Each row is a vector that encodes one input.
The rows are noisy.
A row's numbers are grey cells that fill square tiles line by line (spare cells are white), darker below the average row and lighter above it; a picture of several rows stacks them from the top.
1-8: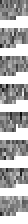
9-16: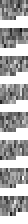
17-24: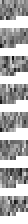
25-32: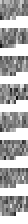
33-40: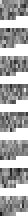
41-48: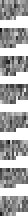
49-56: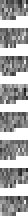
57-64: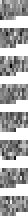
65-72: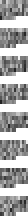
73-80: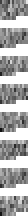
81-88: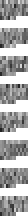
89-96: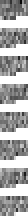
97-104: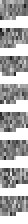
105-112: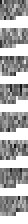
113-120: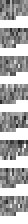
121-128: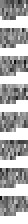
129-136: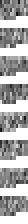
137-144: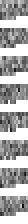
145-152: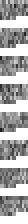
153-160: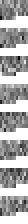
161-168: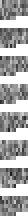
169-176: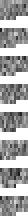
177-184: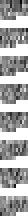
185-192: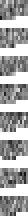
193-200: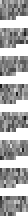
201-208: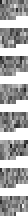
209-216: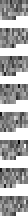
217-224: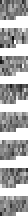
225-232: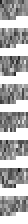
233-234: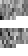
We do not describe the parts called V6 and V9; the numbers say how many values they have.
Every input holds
one of 8 labels, three true/false values and a value of V6, together with either a point on a 4-point line, or a value of V9.
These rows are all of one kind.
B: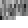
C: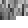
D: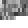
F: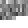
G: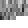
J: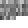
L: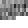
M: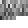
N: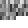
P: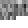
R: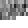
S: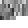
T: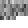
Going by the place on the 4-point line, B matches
D, N and T.
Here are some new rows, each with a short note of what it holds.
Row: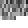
one of 8 labels, three true/false values, a value of V6 and a value of V9
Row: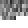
one of 8 labels, three true/false values, a value of V6 and a value of V9
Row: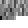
one of 8 labels, a point on a 4-point line, three true/false values and a value of V6
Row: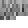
one of 8 labels, a point on a 4-point line, three true/false values and a value of V6
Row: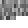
one of 8 labels, a point on a 4-point line, three true/false values and a value of V6
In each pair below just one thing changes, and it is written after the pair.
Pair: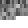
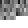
one of the three true/false values
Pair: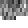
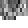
one of the three true/false values
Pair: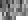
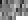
the value of V6
